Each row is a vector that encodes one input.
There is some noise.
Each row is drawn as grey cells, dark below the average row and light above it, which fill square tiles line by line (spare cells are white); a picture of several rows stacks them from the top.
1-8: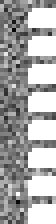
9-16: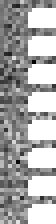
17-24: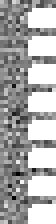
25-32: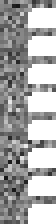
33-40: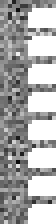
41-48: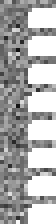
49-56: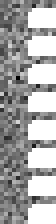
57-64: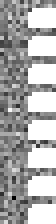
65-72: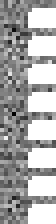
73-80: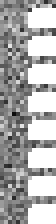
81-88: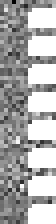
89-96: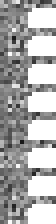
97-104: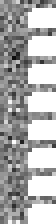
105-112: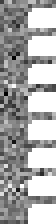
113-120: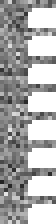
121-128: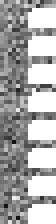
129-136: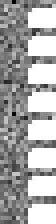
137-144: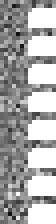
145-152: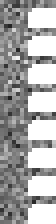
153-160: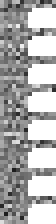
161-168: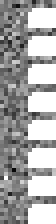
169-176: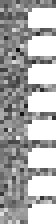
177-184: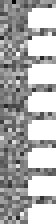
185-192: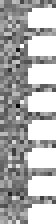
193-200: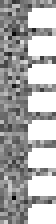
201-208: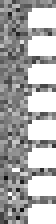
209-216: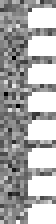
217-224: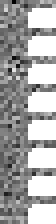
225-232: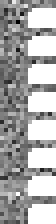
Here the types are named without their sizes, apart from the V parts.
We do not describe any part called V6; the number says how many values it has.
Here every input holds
either a point on a circle and a value of V6, or a fixed value, or three true/false values.
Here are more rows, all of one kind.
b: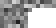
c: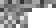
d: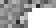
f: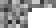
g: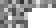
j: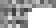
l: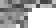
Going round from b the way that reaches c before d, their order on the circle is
b, l, f, c, j, g, d.
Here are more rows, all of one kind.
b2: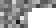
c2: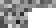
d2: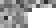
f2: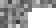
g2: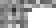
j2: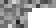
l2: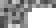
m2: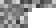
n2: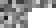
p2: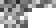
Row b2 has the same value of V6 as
d2, j2 and p2.
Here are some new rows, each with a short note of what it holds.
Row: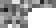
a point on a circle and a value of V6
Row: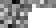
three true/false values
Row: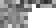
a point on a circle and a value of V6
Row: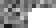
three true/false values
